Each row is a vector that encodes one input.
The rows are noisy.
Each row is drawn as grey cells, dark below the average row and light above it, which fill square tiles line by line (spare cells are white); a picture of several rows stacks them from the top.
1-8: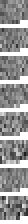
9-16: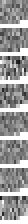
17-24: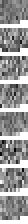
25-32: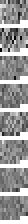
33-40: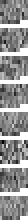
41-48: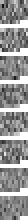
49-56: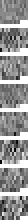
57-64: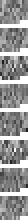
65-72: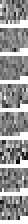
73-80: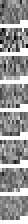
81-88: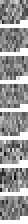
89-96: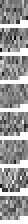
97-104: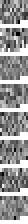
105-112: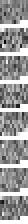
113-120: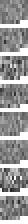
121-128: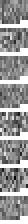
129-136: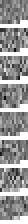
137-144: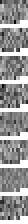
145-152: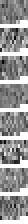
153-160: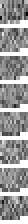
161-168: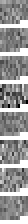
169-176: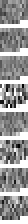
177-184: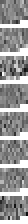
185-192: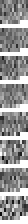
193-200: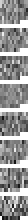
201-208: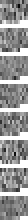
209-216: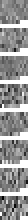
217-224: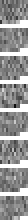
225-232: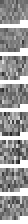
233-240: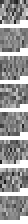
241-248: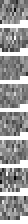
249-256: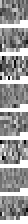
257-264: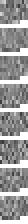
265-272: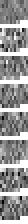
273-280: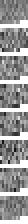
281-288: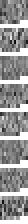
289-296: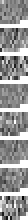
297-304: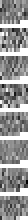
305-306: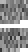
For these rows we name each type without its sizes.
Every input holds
either a point on a circle, or a fixed value, or five true/false values.
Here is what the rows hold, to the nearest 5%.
About 15% of them hold a point on a circle. A few of them hold a fixed value. The rest hold five true/false values.
